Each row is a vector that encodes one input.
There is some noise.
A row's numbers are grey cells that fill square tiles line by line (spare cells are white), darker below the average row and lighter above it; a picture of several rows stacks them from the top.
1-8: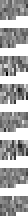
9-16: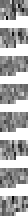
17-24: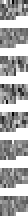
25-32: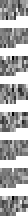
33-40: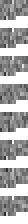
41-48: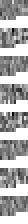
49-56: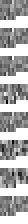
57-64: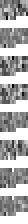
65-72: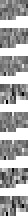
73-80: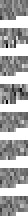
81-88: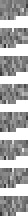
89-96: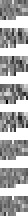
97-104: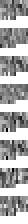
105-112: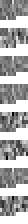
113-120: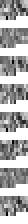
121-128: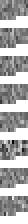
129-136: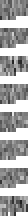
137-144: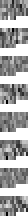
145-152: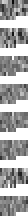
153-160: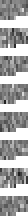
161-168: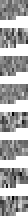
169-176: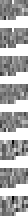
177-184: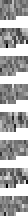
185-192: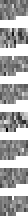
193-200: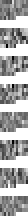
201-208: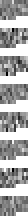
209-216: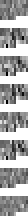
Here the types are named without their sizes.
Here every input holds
either a label, or a point on a line, or four true/false values.
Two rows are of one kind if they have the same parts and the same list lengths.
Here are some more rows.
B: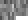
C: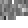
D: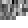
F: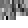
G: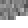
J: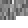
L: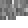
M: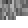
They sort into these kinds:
B, C, G, J, L, M
D
F

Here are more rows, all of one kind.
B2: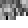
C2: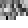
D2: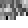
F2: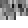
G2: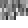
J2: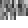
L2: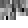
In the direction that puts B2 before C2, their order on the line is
L2, J2, F2, G2, B2, D2, C2.
